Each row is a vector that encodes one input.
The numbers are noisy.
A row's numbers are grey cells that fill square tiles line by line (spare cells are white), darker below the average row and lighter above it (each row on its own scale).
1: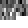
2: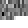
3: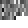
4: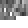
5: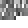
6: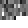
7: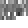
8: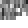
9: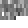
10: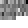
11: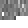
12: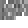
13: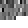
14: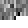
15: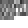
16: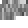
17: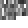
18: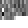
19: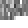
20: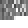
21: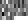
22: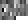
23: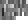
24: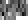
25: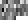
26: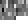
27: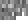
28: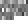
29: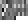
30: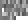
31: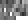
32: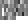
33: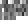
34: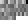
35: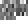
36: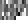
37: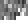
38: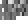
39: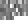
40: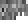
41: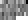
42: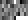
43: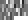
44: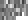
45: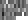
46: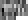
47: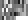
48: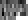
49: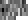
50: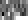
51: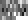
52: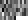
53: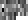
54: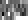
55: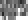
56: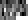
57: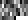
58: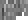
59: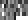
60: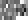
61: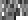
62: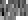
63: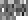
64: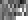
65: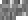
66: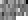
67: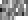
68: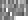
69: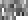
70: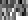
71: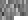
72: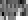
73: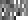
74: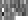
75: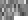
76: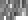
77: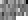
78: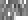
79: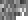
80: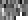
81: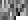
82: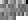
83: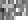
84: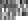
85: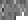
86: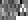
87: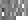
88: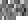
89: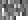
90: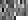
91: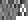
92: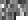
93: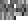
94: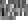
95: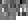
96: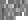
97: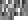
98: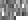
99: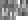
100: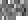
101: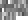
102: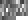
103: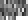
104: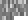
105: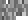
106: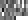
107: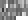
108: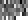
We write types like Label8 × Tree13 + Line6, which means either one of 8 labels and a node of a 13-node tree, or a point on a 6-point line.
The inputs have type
List2(Line3 × Line6).
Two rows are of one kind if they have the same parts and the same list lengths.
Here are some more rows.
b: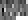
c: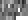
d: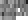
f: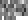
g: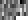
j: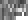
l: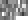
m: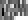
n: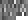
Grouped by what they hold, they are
b, j, m, n
c, f, g, l
d

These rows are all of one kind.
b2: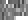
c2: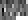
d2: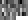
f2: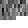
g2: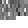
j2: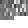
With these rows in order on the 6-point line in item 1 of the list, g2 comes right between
b2 and d2.
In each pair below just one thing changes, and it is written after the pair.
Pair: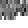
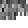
the place on the 3-point line in item 1 of the list
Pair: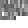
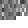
the place on the 3-point line in item 2 of the list
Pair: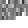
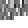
the place on the 3-point line in item 1 of the list
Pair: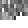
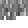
the place on the 3-point line in item 1 of the list
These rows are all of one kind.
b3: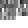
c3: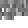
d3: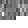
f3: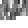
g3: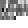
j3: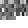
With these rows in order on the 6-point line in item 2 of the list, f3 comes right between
c3 and j3.
